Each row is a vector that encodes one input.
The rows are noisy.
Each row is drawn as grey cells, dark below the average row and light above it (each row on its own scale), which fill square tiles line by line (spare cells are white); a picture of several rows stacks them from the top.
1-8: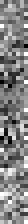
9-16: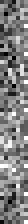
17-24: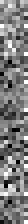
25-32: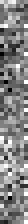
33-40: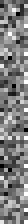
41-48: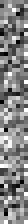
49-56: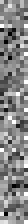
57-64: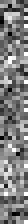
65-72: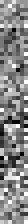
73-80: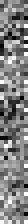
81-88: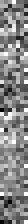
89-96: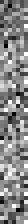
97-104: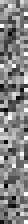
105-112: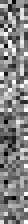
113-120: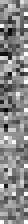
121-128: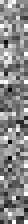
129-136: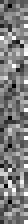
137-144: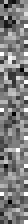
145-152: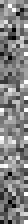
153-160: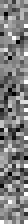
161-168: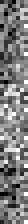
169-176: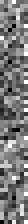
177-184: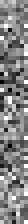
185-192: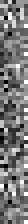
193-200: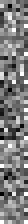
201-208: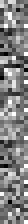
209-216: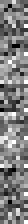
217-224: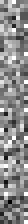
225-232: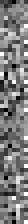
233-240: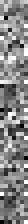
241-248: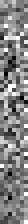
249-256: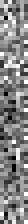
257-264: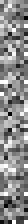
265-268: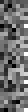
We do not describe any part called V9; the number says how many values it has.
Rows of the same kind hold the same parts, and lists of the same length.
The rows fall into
2 kinds.
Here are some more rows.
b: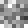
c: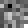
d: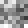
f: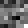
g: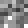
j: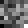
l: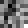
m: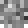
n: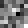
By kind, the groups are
b, f, j, m, n
c, d, g, l

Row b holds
a value of V9.
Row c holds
one of 8 labels and a true/false value.
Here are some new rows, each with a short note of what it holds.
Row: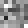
one of 8 labels and a true/false value
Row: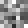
a value of V9
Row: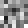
one of 8 labels and a true/false value
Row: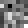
one of 8 labels and a true/false value
